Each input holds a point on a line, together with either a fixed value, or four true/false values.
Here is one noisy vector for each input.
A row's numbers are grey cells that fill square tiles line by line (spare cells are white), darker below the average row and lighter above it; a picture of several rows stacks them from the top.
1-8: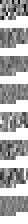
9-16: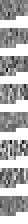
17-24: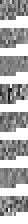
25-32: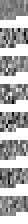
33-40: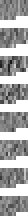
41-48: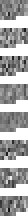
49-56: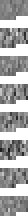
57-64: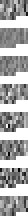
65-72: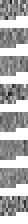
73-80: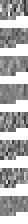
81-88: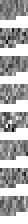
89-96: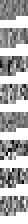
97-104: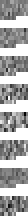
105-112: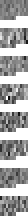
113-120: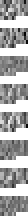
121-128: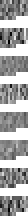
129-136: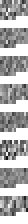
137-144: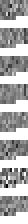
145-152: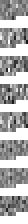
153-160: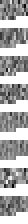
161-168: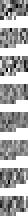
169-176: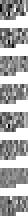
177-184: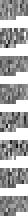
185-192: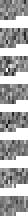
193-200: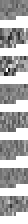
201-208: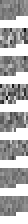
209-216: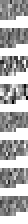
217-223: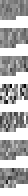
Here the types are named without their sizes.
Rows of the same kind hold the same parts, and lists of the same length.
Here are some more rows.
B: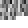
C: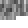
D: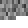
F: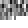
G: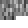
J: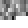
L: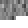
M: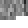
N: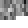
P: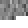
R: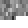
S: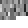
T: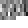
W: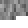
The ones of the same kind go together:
B, C, D, J, L, P, R, W
F, G, M, N, S, T

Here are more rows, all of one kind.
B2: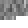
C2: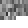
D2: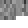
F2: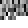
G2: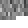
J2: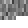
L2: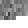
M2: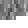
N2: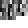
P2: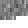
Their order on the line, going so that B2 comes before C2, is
J2, F2, B2, C2, P2, M2, L2, N2, D2, G2.
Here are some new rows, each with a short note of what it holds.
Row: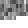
a point on a line
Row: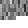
a point on a line and four true/false values
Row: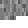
a point on a line
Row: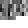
a point on a line
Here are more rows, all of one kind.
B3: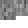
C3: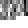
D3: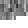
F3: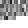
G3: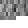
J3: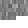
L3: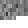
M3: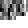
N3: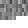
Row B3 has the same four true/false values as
F3 and M3.
